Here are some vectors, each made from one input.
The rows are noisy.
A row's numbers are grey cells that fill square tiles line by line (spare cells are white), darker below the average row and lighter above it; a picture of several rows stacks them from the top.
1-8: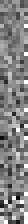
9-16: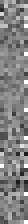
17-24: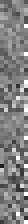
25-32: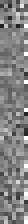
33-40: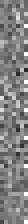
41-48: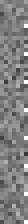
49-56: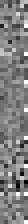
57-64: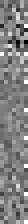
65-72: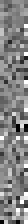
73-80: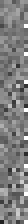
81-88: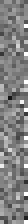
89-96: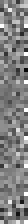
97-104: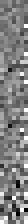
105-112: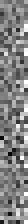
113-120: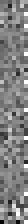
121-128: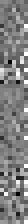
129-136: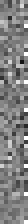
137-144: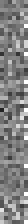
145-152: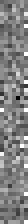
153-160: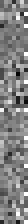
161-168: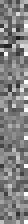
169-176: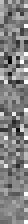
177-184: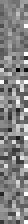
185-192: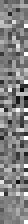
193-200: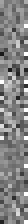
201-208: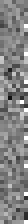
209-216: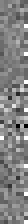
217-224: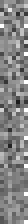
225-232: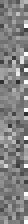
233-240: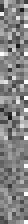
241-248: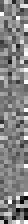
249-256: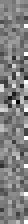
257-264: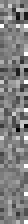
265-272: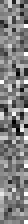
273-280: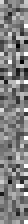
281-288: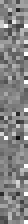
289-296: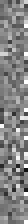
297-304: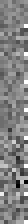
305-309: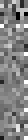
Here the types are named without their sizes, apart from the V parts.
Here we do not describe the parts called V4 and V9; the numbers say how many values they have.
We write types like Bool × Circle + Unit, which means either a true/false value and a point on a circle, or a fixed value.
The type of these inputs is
Bool × (Line + V4) + V9.
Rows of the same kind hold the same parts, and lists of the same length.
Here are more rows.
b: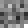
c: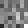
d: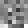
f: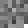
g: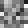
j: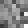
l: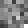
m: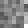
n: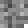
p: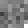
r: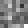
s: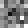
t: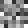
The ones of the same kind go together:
b, c, f, l, m, p, r
d, g, s, t
j, n

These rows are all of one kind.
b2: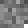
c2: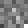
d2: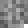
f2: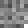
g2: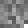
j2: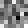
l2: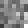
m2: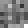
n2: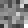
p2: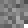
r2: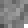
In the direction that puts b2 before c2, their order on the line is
l2, f2, r2, n2, b2, g2, j2, d2, p2, c2, m2.
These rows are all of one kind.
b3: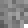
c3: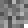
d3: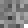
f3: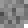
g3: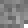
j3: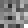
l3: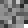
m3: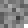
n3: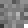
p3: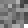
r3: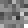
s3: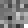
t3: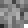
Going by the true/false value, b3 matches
f3, m3, n3 and t3.
